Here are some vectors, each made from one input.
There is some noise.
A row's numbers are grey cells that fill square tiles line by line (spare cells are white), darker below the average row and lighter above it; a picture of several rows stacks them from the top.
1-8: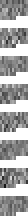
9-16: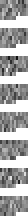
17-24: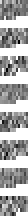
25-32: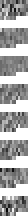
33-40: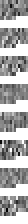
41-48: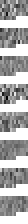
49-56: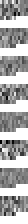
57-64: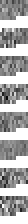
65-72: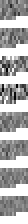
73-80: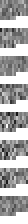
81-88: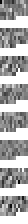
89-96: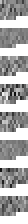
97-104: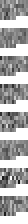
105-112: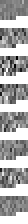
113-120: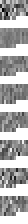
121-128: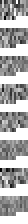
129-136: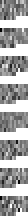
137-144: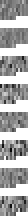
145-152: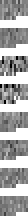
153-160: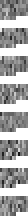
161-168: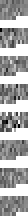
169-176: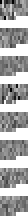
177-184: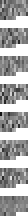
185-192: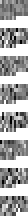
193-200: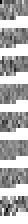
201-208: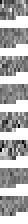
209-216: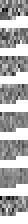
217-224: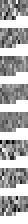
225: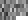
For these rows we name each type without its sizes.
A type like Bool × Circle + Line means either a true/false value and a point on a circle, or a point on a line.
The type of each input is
List(Line).
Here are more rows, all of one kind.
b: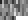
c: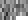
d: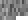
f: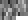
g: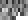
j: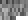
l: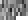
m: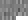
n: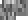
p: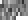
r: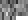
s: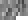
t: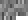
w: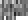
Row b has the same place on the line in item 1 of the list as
g, j, l and w.
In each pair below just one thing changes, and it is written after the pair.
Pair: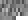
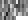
the place on the line in item 1 of the list
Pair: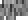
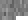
the place on the line in item 1 of the list
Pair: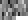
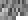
the place on the line in item 2 of the list
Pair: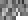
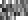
the place on the line in item 2 of the list
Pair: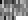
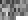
the place on the line in item 2 of the list
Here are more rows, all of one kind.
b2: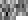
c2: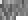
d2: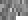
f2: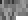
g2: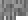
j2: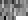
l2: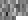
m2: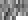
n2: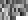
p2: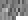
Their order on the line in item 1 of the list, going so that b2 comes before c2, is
d2, n2, g2, l2, b2, m2, p2, c2, j2, f2.
